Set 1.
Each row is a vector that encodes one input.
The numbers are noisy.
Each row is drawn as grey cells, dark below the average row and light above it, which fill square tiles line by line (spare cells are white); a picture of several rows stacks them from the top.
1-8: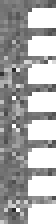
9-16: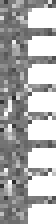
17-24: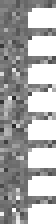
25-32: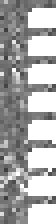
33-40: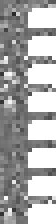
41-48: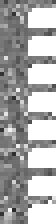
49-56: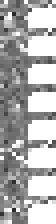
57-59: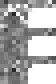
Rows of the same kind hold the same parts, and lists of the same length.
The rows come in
2 kinds.
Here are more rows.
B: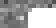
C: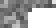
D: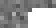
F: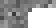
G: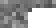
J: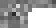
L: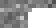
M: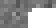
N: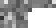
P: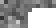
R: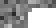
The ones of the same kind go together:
B, C, D, F, G, J, L, M, N
P, R

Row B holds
a point on each of two 3-point lines.
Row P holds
a fixed value.
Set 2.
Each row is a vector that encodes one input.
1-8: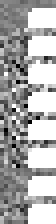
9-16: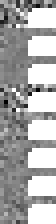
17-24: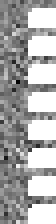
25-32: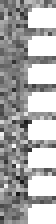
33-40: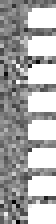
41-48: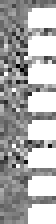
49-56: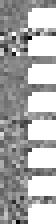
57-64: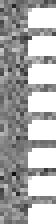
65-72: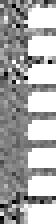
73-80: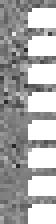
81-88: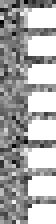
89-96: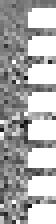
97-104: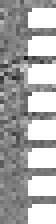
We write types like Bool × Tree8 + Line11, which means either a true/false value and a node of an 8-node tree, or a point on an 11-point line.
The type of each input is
Line3 × Line3 + Unit.
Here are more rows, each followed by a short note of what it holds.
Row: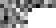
a point on each of two 3-point lines
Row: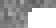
a point on each of two 3-point lines
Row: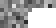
a fixed value
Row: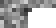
a point on each of two 3-point lines
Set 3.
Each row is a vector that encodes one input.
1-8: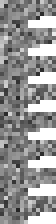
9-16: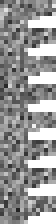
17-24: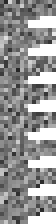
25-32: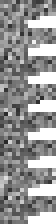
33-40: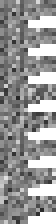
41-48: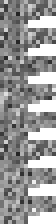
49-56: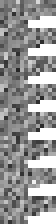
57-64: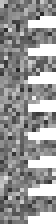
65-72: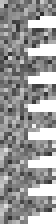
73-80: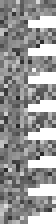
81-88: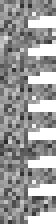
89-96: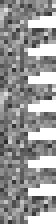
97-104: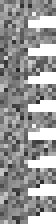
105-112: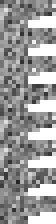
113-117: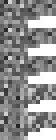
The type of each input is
Tree7.
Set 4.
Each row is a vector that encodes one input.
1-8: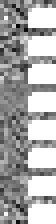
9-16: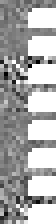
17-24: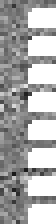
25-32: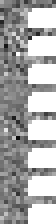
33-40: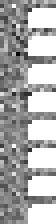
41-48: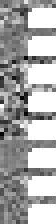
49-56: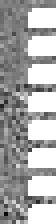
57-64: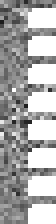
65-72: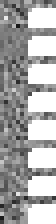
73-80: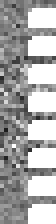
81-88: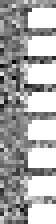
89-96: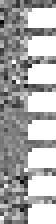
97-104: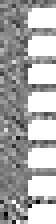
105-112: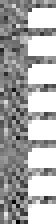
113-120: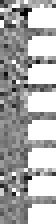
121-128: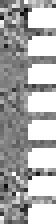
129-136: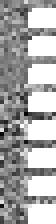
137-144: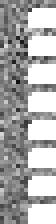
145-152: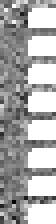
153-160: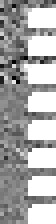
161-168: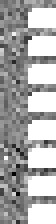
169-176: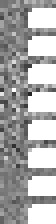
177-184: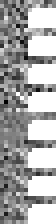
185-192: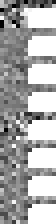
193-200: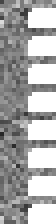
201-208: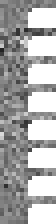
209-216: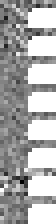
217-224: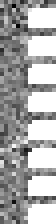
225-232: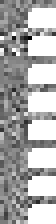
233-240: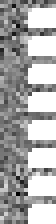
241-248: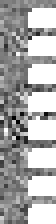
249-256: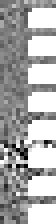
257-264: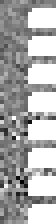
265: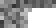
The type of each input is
Line3 × Line3 + Unit.
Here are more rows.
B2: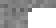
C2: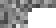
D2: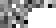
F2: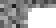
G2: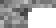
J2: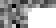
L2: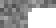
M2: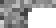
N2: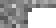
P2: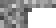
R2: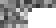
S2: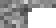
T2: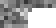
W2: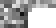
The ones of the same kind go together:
B2, C2, F2, G2, J2, L2, M2, N2, P2, R2, S2, T2
D2, W2

